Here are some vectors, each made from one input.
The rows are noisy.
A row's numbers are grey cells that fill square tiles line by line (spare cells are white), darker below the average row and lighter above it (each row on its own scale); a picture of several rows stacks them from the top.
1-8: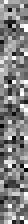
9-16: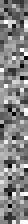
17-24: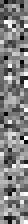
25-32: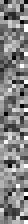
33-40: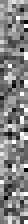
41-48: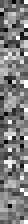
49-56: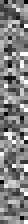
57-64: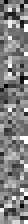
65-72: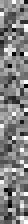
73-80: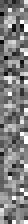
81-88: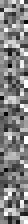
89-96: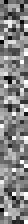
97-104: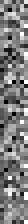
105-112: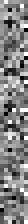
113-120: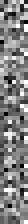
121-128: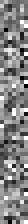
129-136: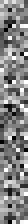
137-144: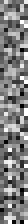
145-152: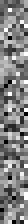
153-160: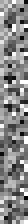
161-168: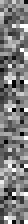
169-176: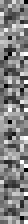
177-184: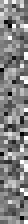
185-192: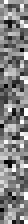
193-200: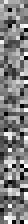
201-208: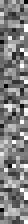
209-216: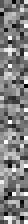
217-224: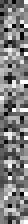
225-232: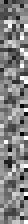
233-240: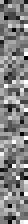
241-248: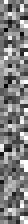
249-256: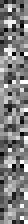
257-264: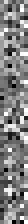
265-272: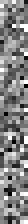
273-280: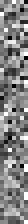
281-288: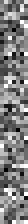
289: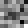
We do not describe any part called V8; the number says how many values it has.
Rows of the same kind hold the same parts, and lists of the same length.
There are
3 kinds of row.
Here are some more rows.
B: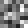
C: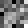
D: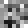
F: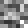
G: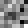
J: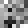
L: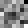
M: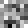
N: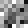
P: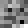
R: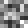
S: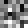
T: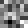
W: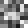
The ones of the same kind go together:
B, D, F, L, R
C, G, J, M, N, P, S, W
T

